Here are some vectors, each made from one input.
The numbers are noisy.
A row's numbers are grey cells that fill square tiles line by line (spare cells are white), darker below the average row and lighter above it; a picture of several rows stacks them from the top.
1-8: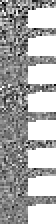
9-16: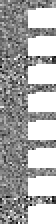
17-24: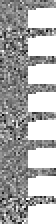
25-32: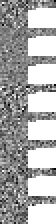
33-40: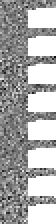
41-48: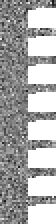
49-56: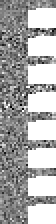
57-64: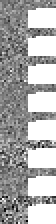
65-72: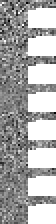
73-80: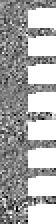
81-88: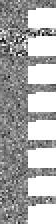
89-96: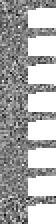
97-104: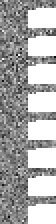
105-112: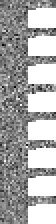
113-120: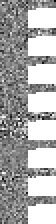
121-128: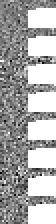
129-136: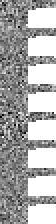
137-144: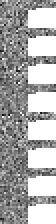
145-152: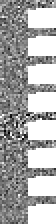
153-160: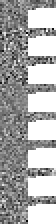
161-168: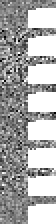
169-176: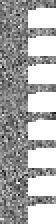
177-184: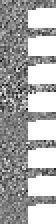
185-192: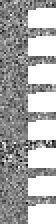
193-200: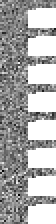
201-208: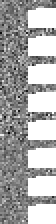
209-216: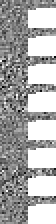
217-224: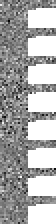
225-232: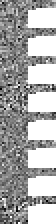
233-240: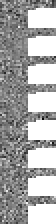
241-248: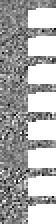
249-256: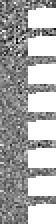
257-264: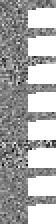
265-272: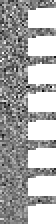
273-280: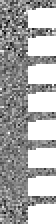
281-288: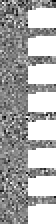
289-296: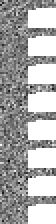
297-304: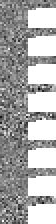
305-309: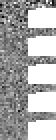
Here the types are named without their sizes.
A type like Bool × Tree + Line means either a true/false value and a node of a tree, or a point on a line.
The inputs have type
Bool × Bool × Bool × Bool + Line.
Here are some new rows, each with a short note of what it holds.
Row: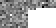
a point on a line
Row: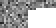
a point on a line
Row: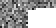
a point on a line
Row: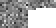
a point on a line
